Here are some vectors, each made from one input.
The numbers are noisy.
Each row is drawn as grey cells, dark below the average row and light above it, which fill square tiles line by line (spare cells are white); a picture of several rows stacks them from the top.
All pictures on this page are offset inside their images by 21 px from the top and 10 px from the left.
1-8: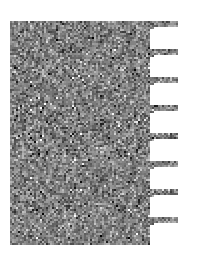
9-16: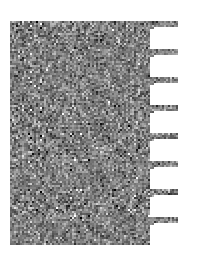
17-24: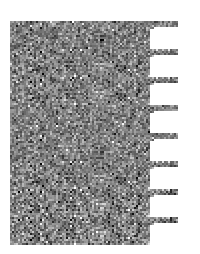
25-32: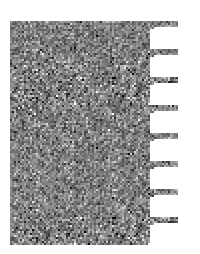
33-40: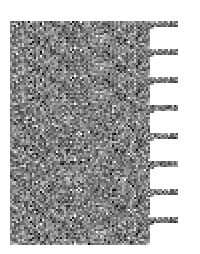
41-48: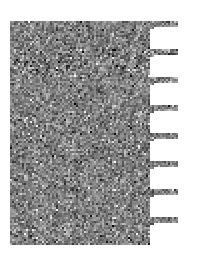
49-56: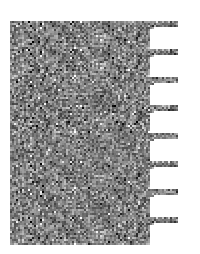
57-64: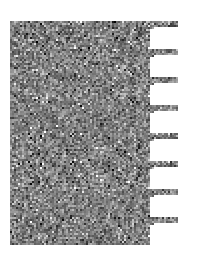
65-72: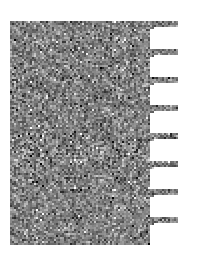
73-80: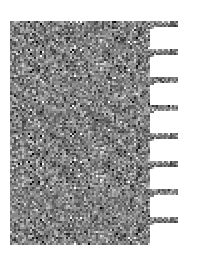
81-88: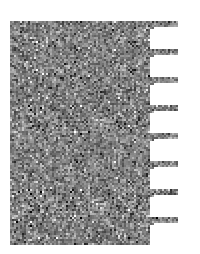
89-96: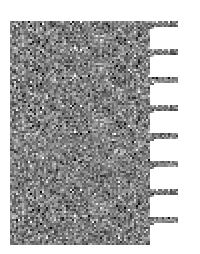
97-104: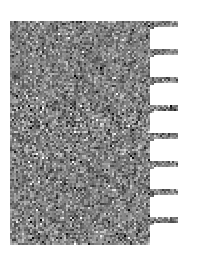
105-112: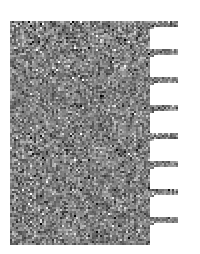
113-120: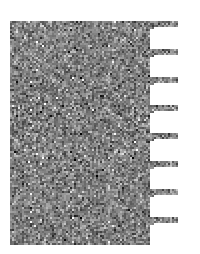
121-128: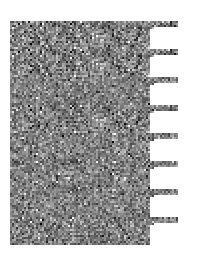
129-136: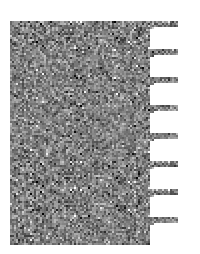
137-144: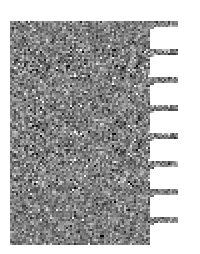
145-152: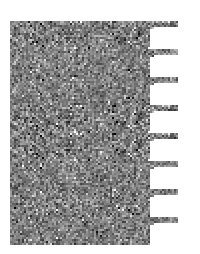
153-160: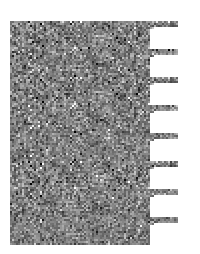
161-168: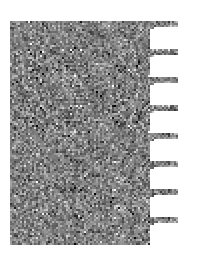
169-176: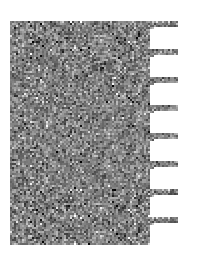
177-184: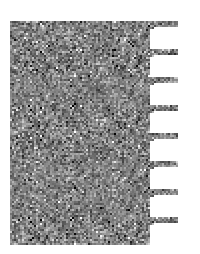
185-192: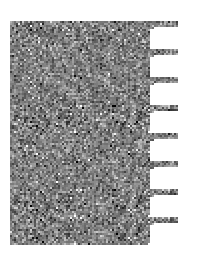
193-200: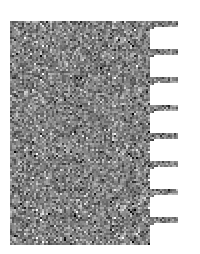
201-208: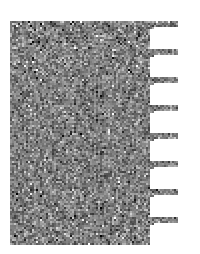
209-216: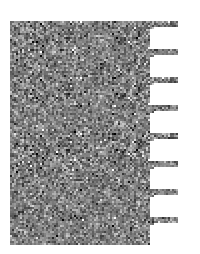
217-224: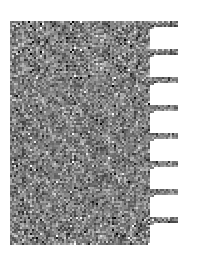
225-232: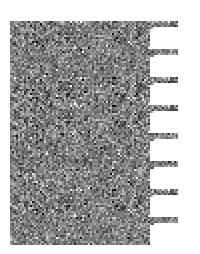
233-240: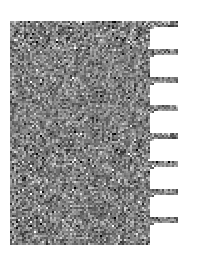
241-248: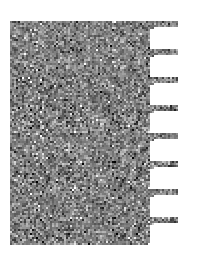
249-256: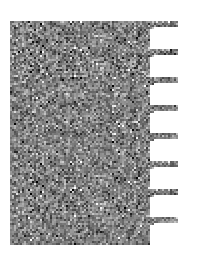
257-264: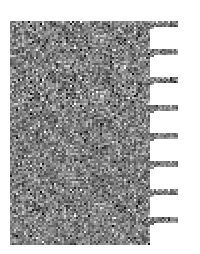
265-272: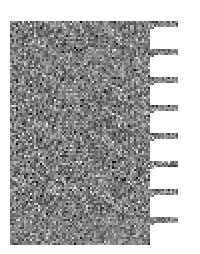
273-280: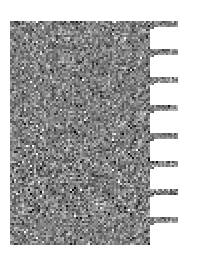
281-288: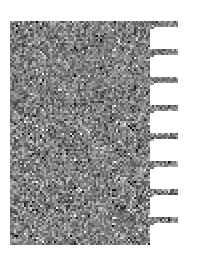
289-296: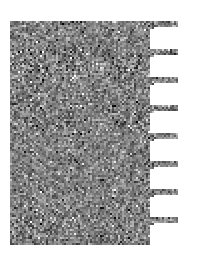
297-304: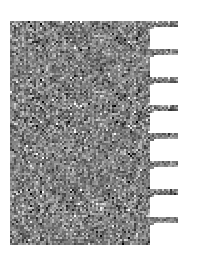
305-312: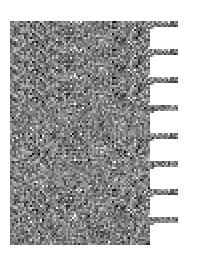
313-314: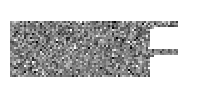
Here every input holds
a point on a 9-point line, together with either a point on a 9-point circle and one of 7 labels, or a fixed value.
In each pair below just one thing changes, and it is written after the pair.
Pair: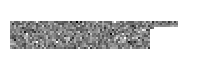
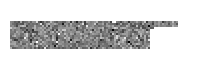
the label
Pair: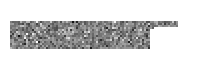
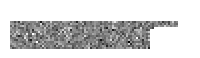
the label
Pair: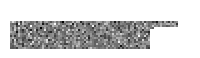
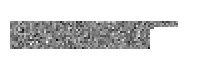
the place on the 9-point line
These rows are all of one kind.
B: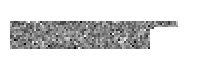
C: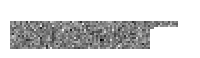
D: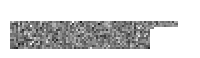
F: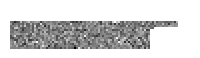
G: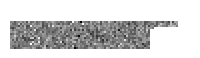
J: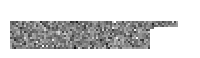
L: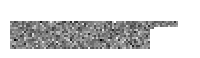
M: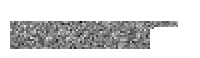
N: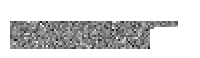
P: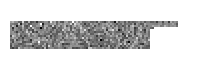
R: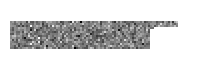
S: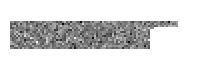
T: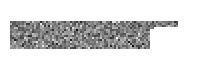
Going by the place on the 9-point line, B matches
L, N and T.
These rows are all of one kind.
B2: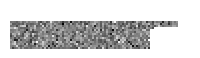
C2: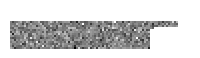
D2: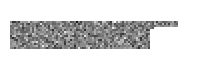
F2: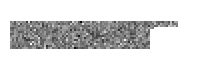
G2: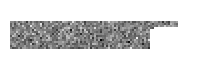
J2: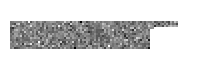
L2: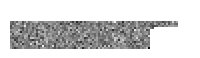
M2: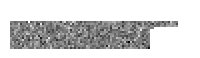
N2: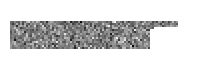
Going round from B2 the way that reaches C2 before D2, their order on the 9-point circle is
B2, N2, C2, G2, M2, D2, J2, F2, L2.
